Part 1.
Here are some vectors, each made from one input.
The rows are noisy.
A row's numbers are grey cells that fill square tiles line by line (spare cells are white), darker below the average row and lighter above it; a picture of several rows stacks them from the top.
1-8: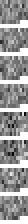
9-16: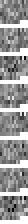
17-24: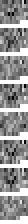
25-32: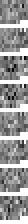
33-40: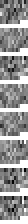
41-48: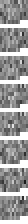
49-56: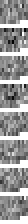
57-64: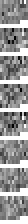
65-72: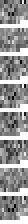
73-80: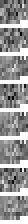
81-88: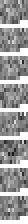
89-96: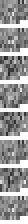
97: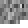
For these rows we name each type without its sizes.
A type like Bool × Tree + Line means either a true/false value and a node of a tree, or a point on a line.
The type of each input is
Bool × Line.
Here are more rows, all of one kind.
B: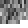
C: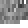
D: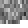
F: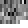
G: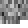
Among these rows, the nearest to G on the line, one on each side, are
B and D.
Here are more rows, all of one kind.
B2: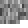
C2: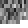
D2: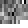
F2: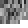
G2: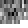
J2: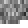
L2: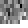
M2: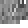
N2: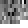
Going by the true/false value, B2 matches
J2 and M2.
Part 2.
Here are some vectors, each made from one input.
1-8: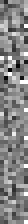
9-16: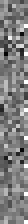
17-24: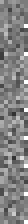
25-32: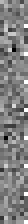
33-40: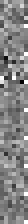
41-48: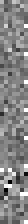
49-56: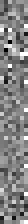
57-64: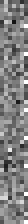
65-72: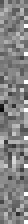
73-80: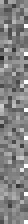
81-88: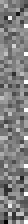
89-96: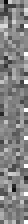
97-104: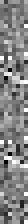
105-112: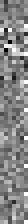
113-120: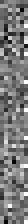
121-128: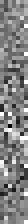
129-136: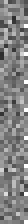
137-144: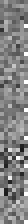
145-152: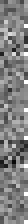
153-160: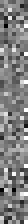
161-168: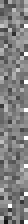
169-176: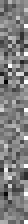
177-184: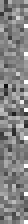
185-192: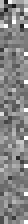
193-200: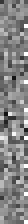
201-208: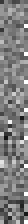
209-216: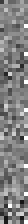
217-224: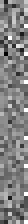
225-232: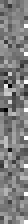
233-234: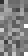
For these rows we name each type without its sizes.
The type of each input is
Bool × Circle + Unit.
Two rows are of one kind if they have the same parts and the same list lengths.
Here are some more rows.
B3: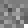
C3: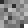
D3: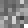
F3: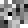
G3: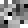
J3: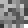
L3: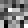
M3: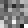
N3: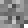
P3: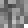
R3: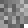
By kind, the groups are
B3, C3, D3, J3, L3, M3, N3, P3, R3
F3, G3

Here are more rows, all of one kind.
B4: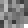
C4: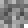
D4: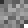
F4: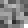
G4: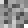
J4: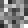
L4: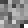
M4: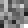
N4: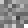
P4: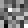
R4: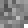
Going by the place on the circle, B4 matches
C4 and M4.
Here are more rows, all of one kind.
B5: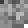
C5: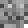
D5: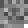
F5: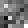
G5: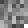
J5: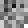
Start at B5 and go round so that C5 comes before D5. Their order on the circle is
B5, J5, F5, C5, D5, G5.
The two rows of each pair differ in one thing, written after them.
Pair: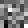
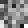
the true/false value
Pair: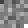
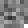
the place on the circle
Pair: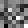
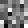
the place on the circle
